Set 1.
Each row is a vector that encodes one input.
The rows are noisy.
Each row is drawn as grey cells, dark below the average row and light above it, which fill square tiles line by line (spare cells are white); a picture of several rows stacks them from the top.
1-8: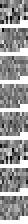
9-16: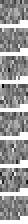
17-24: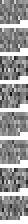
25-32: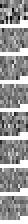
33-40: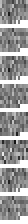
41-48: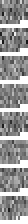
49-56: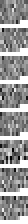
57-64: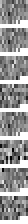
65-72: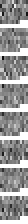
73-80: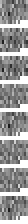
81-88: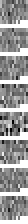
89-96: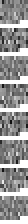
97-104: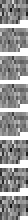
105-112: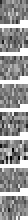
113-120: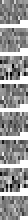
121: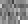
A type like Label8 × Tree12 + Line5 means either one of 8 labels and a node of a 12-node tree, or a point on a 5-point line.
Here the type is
List2(Line4).
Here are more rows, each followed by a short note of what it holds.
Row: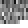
a list of two items
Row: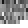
a list of two items
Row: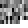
the empty list
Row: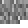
a list of one item
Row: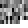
the empty list
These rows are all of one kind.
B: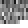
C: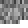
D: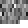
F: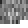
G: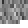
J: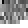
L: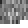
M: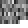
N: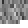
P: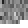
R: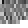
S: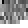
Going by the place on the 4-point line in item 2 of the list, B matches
C and M.
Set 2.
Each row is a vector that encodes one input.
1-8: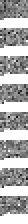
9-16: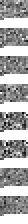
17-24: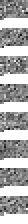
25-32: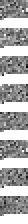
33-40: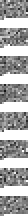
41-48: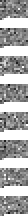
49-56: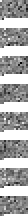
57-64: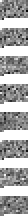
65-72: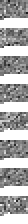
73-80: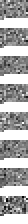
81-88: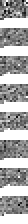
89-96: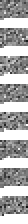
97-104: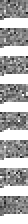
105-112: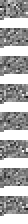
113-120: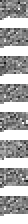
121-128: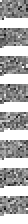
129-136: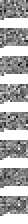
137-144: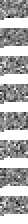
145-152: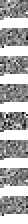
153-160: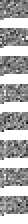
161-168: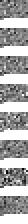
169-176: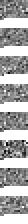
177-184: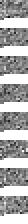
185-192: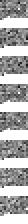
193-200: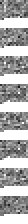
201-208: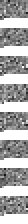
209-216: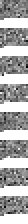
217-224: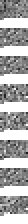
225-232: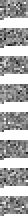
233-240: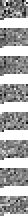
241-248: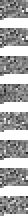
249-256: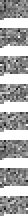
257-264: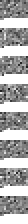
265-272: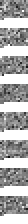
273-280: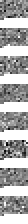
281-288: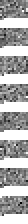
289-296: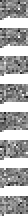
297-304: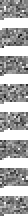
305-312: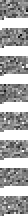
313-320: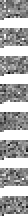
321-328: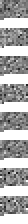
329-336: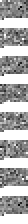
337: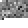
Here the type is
List2(Line11).
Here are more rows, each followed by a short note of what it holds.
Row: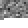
a list of one item
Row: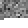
a list of one item
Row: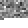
a list of two items
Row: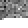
a list of one item
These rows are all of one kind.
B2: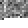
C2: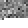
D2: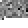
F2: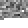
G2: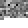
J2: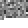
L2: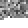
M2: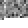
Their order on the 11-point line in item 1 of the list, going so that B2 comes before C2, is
F2, B2, M2, C2, D2, J2, G2, L2.
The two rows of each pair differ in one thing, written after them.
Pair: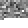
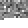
the place on the 11-point line in item 1 of the list
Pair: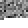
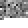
the place on the 11-point line in item 1 of the list
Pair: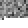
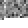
the place on the 11-point line in item 1 of the list
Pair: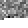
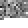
the place on the 11-point line in item 1 of the list
